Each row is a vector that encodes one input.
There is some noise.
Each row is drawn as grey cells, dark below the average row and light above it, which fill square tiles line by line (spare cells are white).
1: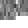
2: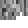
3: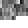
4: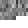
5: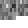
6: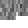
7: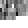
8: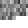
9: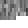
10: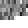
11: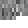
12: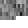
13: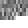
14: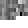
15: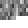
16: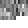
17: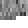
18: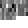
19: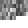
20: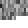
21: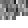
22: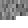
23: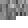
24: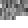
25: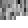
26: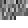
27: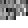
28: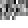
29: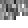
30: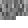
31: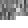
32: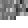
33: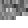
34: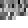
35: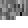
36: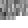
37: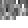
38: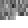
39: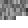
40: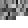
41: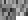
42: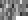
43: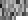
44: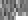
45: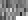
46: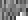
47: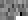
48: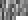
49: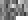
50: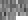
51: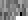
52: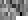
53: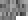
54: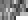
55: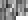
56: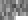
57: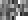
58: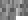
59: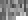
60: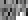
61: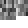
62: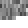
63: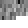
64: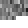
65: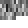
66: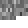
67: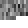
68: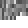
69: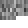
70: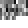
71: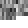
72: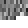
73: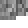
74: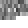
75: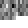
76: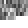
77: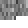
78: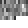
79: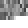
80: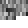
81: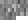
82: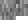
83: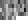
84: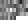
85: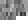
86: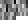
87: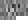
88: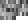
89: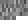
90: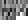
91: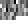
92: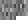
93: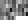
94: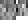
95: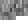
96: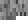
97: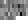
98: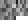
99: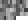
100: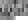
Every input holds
a point on a 4-point line, together with either a node of a 7-node tree, or four true/false values.
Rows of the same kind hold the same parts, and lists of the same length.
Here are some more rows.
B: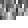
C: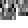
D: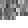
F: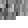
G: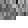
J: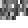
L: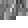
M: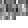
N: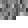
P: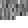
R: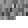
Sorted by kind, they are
B, M
C, D, F, G, J, L, N, P, R

